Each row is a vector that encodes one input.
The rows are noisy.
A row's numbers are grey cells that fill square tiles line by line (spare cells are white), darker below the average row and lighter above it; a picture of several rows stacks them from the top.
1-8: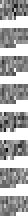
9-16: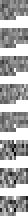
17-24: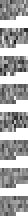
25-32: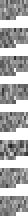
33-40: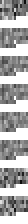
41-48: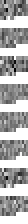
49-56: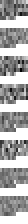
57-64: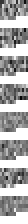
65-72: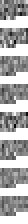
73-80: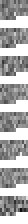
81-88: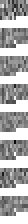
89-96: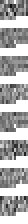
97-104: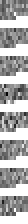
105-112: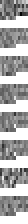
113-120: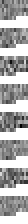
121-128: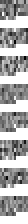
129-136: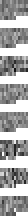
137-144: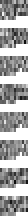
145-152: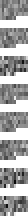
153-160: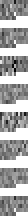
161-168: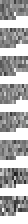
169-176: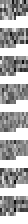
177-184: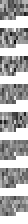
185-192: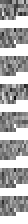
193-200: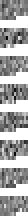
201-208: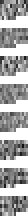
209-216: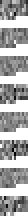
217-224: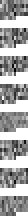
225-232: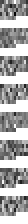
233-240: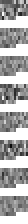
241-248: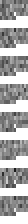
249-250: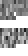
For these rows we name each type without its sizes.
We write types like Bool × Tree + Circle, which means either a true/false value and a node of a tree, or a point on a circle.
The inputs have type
Line + Tree.
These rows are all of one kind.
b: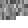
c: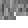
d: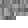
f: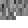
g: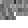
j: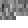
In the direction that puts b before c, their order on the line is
b, d, g, c, f, j.
